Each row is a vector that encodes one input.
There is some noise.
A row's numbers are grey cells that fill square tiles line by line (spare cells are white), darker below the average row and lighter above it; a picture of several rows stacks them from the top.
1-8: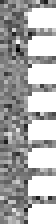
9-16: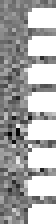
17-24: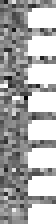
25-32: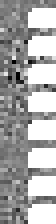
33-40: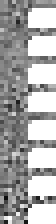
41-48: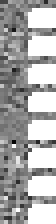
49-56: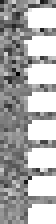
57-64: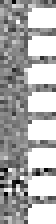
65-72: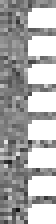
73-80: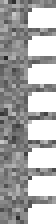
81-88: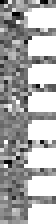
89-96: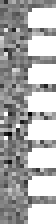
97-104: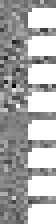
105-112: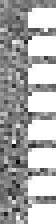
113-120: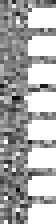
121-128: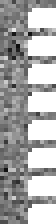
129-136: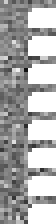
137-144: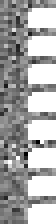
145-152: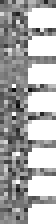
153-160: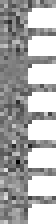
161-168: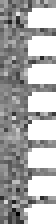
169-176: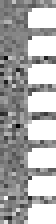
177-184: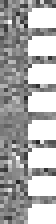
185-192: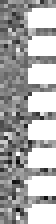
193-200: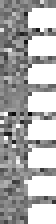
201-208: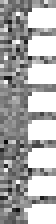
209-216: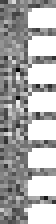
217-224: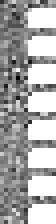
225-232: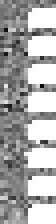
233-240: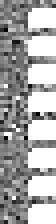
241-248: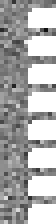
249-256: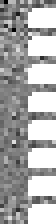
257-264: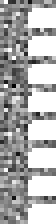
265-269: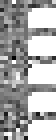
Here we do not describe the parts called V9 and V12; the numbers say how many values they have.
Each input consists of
a point on a 5-point line, together with either three true/false values and a value of V12, or a value of V9.
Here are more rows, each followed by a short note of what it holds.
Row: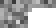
a point on a 5-point line and a value of V9
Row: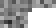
a point on a 5-point line, three true/false values and a value of V12
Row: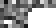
a point on a 5-point line and a value of V9
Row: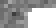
a point on a 5-point line, three true/false values and a value of V12
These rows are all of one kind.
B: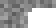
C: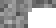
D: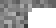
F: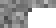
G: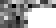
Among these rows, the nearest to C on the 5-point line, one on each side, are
B and D.
